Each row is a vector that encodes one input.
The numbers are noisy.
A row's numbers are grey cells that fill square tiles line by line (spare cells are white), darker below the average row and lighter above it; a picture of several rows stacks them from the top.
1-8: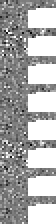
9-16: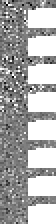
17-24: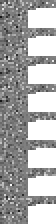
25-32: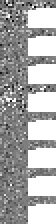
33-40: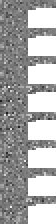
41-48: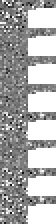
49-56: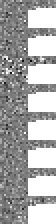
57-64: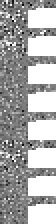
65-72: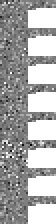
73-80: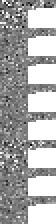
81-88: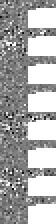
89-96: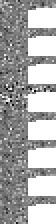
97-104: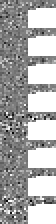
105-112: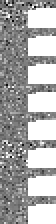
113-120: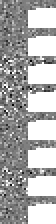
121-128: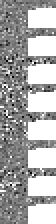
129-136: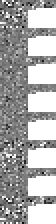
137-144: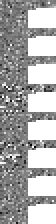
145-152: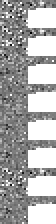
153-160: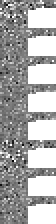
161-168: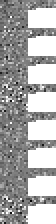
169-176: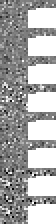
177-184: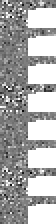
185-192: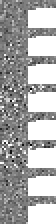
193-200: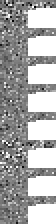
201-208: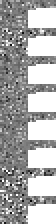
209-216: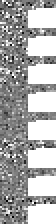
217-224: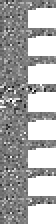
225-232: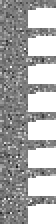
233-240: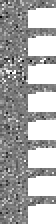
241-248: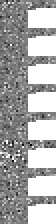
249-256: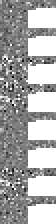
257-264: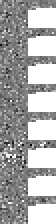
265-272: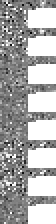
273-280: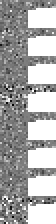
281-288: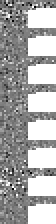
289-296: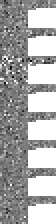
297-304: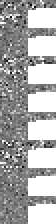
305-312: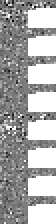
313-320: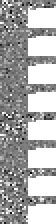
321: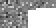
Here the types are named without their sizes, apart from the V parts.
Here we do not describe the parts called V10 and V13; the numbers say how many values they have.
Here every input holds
either a label, a true/false value and a value of V13, or a value of V10.
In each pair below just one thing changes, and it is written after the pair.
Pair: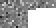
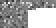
the true/false value
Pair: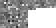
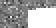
the true/false value
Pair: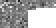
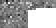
the label
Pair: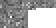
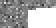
the label
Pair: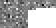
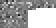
the label
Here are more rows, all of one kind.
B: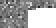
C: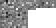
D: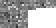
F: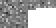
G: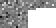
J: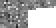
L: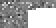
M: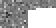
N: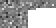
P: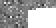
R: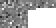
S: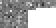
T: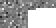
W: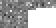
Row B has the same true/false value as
L, P, S and W.
